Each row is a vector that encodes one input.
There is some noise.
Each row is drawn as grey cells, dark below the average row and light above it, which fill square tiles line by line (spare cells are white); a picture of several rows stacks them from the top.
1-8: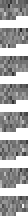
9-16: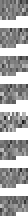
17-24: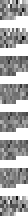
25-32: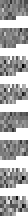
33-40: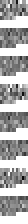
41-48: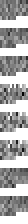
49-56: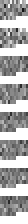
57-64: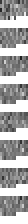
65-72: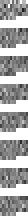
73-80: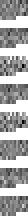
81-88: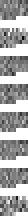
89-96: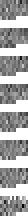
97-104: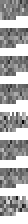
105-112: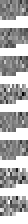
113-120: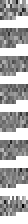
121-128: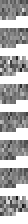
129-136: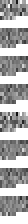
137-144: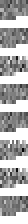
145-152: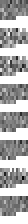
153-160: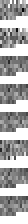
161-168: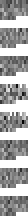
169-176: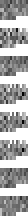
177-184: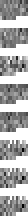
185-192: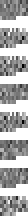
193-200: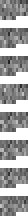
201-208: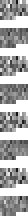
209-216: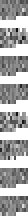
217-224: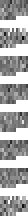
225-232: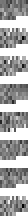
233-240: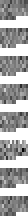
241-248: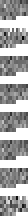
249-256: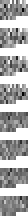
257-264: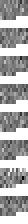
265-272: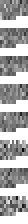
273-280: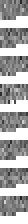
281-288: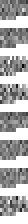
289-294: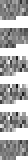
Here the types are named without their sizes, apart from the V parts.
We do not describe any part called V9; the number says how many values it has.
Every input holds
either a true/false value and a value of V9, or a list of points on a line.
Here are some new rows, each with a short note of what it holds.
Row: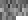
a list of one item
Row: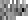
a true/false value and a value of V9
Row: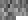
a list of one item
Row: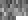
a list of one item
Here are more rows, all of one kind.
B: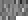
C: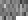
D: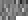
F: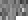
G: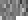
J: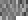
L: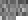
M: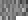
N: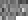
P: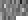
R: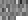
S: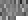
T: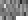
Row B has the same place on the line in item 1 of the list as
D, M and R.
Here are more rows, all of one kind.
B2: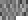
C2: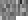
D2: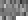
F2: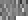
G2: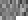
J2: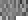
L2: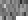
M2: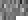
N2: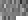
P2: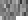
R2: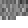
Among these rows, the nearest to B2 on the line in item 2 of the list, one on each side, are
G2 and L2.
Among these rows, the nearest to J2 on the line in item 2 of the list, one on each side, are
D2 and N2.
